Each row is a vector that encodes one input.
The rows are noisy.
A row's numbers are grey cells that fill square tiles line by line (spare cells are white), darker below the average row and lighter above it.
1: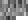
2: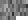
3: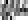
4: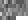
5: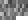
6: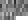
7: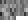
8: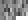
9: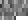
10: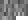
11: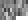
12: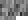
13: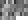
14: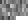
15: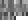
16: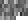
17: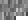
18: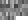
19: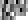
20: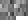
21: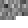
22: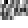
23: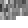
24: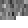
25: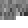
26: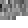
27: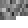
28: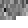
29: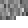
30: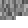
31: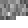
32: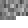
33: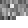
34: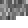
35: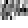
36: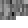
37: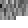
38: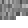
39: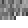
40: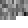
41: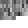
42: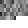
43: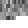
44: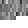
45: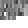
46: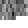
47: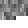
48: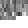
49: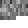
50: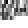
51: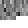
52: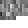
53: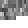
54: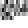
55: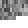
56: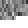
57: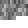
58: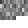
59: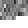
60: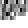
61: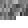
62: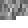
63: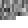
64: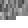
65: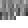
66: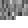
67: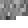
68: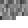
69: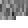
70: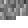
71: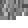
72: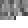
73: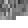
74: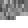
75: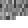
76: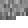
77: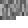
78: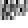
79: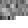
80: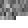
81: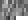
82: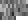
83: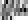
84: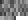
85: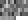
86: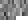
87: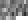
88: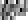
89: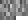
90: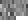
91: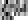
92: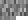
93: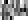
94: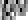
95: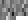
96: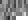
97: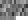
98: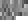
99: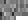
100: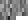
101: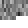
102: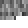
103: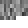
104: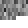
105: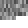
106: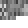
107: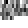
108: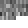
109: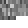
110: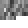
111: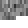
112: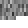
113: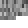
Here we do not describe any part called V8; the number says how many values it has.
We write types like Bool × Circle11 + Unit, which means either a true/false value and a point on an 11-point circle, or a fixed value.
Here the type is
(Bool × Bool × Bool × Bool + Unit) × V8 + Line6.
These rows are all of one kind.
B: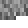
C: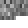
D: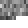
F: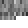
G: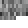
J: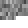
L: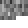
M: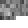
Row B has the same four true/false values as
D and L.
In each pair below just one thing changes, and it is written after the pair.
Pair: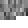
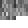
the value of V8
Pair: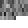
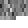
one of the four true/false values
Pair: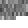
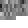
one of the four true/false values
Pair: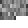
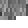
one of the four true/false values
